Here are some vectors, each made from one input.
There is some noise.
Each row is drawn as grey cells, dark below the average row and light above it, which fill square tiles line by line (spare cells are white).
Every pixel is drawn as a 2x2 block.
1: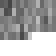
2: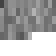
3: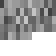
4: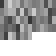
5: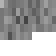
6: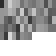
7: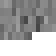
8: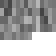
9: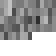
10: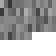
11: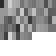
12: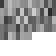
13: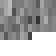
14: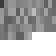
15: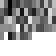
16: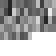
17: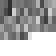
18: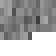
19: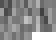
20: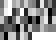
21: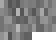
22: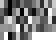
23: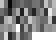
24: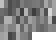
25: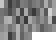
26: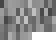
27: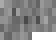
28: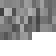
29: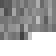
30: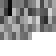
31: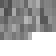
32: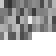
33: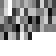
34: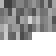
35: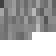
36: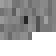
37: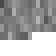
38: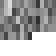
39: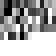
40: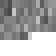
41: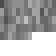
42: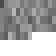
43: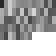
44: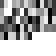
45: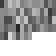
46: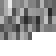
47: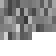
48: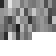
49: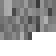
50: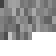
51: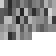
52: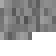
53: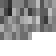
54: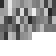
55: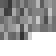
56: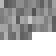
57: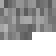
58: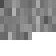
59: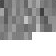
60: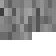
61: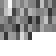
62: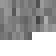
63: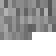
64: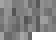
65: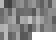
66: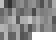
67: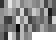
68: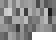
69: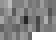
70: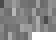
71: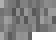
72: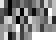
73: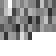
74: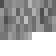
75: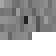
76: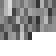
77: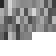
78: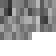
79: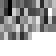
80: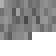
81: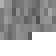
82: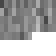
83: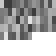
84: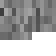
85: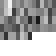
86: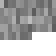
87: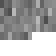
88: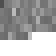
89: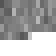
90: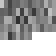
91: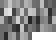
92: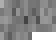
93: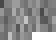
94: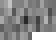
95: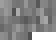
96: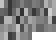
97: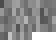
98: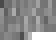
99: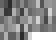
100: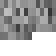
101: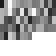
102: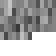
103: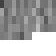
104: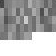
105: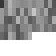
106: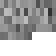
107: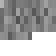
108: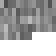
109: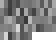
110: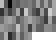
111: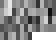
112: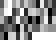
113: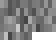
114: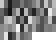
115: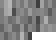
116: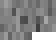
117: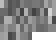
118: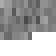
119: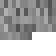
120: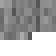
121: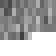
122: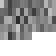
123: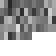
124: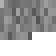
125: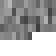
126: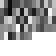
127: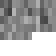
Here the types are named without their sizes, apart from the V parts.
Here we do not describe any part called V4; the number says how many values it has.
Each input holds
either a point on a circle, or three true/false values and a value of V4, or a list of points on a line.
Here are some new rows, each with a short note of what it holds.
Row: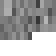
a list of three items
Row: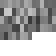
the empty list
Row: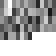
a list of two items
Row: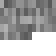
a point on a circle
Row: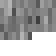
a list of three items
